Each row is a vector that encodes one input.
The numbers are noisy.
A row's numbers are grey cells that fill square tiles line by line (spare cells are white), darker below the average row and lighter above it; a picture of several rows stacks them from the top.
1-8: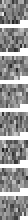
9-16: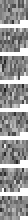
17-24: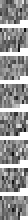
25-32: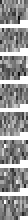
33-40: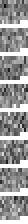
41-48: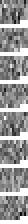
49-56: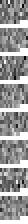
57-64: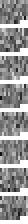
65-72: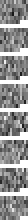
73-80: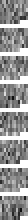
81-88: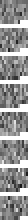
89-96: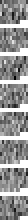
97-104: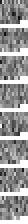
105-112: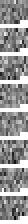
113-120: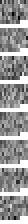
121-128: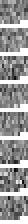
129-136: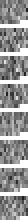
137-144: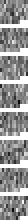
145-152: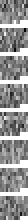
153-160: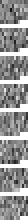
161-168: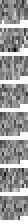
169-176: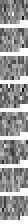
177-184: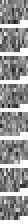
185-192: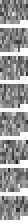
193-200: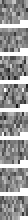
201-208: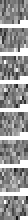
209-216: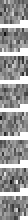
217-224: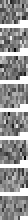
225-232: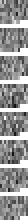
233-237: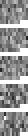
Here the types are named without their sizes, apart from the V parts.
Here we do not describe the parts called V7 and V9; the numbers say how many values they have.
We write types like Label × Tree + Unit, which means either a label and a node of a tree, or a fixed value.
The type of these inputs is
(Label × Label + V9) × V7.
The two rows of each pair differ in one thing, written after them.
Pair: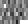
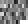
the value of V7
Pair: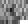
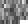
one of the two labels
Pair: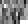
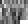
one of the two labels
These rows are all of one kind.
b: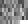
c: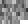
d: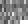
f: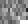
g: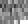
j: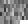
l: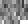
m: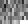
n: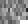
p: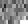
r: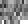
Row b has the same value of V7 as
j and m.
